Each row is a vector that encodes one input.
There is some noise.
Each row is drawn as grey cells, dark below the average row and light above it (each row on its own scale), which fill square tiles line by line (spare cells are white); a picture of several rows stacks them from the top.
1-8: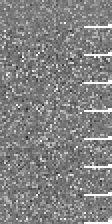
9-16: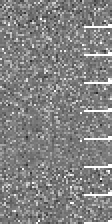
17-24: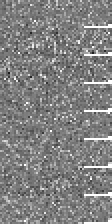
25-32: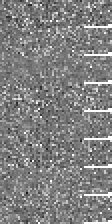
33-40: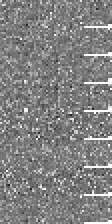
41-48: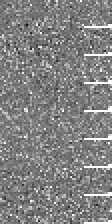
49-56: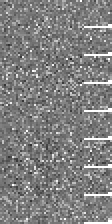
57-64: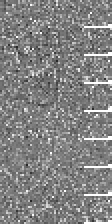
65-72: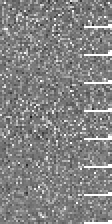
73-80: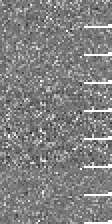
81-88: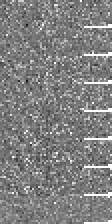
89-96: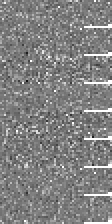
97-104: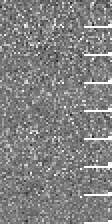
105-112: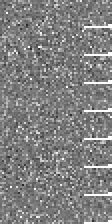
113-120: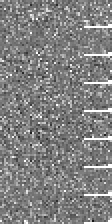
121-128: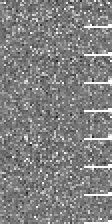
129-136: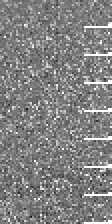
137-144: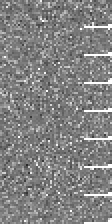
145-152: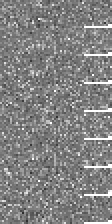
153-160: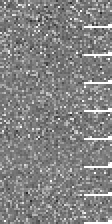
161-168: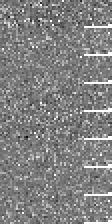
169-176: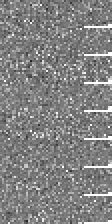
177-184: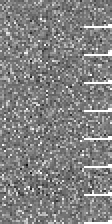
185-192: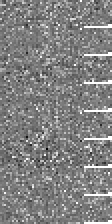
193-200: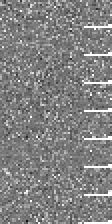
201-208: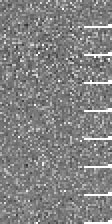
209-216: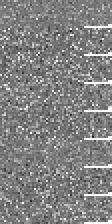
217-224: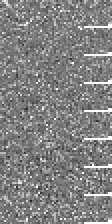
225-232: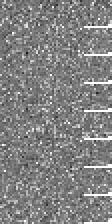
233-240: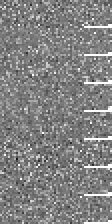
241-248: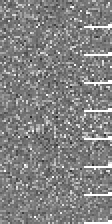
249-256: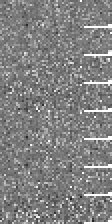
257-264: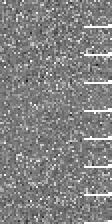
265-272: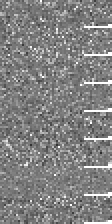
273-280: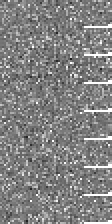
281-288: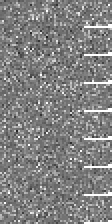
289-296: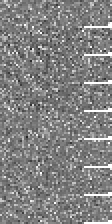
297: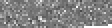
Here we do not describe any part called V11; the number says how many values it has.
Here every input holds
either a point on a 6-point circle, or a point on a 19-point circle, or a value of V11.
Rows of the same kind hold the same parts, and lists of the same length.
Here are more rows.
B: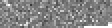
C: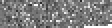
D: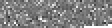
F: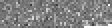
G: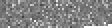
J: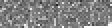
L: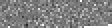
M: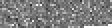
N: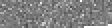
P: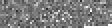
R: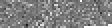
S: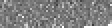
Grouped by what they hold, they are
B, F, J, S
C, D, M, P
G, L, N, R

